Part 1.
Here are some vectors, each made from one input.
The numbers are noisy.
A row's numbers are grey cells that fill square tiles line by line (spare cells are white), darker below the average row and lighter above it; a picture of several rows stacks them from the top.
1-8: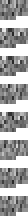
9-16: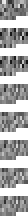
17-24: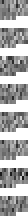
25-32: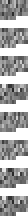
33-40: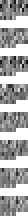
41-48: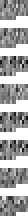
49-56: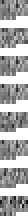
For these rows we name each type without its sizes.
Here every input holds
a point on a line.
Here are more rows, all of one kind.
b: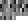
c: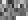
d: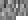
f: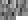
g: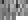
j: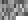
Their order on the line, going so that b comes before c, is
b, d, j, g, f, c.
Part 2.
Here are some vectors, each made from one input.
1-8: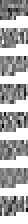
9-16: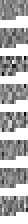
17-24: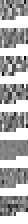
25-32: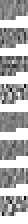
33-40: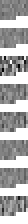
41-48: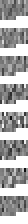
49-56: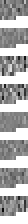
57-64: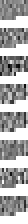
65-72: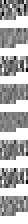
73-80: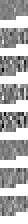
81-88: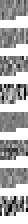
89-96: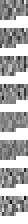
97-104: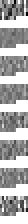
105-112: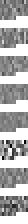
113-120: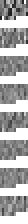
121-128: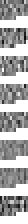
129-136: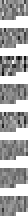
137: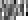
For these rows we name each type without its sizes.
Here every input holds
either a fixed value, or a node of a tree.
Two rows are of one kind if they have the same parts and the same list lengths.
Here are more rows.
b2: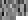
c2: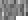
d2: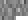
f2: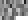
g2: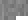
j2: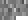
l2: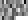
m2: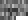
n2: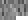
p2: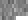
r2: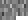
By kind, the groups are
b2, c2, d2, f2, g2, j2, l2, n2, p2, r2
m2

